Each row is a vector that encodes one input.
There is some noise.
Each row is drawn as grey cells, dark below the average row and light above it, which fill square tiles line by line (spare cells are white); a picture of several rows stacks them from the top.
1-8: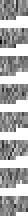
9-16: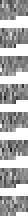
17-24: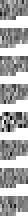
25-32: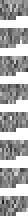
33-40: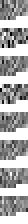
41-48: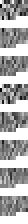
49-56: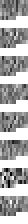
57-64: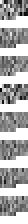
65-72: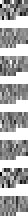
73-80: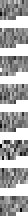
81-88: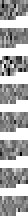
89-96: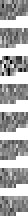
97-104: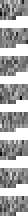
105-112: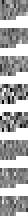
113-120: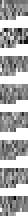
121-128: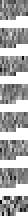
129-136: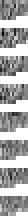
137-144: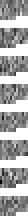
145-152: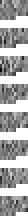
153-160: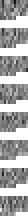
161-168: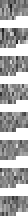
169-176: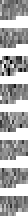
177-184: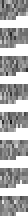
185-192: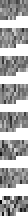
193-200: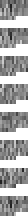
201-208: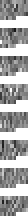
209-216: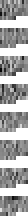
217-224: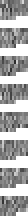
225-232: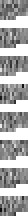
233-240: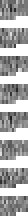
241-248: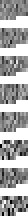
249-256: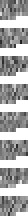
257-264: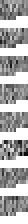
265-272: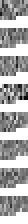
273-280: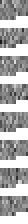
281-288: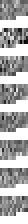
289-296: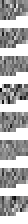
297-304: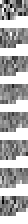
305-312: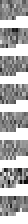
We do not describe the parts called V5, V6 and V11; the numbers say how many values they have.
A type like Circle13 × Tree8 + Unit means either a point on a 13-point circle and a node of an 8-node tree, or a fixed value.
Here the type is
Bool × (Line12 × V5 + V6) × V11 + Label4.
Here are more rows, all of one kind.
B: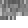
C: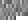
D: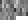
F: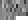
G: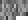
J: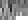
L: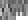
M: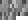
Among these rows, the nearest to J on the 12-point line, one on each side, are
G and M.
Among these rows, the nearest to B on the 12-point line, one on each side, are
D and L.
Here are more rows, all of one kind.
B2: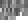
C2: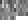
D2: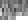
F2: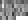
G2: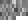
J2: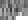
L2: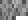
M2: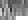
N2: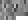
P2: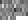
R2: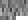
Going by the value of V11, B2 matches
D2, G2, J2 and P2.
